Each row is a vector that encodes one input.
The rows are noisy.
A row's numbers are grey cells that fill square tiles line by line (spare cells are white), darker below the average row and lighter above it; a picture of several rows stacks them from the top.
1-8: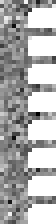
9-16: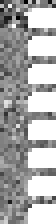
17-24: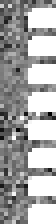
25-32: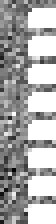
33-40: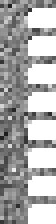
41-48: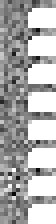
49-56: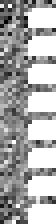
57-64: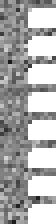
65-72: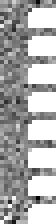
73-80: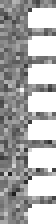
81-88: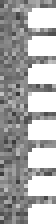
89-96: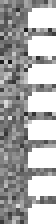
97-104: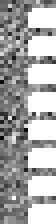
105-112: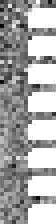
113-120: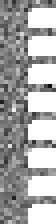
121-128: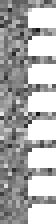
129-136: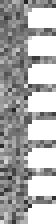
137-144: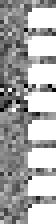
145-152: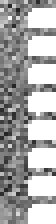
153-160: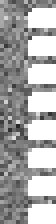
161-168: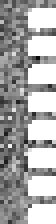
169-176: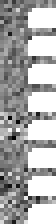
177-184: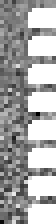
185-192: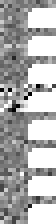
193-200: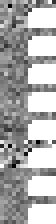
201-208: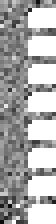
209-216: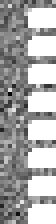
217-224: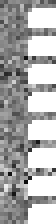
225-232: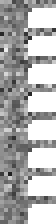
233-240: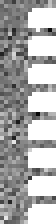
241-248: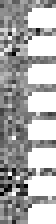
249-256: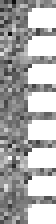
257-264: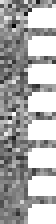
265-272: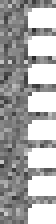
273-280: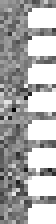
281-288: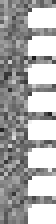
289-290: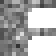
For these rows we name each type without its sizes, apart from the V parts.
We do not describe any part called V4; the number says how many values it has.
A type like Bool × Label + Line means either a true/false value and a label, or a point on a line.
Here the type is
Bool × Circle × (Tree + V4).
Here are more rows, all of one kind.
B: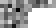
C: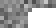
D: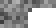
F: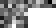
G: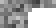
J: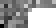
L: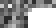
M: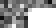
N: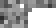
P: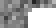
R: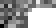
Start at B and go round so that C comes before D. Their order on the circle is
B, F, G, C, J, R, N, M, D, L, P.
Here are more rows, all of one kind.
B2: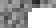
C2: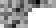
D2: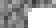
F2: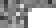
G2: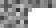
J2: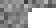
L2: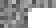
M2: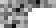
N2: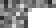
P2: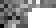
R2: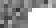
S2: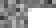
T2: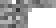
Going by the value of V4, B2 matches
C2, D2, J2 and M2.
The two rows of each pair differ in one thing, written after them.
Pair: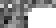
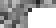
the true/false value
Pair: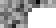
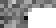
the value of V4
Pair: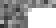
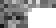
the true/false value
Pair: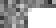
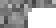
the value of V4
